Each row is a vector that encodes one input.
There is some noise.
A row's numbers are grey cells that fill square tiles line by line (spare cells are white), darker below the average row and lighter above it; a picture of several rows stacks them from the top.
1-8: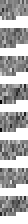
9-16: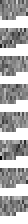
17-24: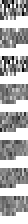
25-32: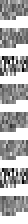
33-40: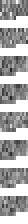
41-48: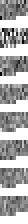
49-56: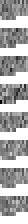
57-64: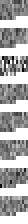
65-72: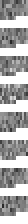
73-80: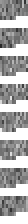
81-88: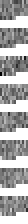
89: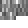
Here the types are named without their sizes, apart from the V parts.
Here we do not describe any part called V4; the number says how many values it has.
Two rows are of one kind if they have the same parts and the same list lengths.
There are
3 kinds of row.
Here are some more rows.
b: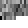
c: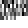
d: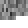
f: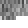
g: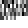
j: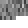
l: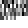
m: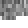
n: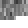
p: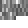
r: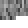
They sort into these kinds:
b, p
c, g, l
d, f, j, m, n, r

